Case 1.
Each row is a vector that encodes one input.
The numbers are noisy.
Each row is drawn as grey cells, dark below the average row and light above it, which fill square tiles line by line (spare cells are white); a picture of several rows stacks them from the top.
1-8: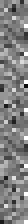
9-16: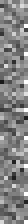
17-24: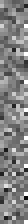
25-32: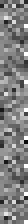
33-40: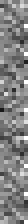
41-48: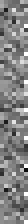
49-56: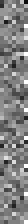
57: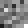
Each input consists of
either a point on an 8-point circle, or a point on a 4-point line.
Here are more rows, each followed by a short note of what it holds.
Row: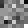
a point on a 4-point line
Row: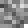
a point on a 4-point line
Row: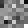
a point on a 4-point line
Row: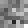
a point on an 8-point circle
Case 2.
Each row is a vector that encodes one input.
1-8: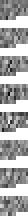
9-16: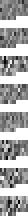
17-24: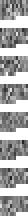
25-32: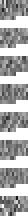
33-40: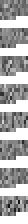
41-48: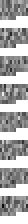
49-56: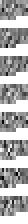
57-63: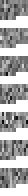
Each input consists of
either a point on a 9-point circle, or a node of a 9-node tree.
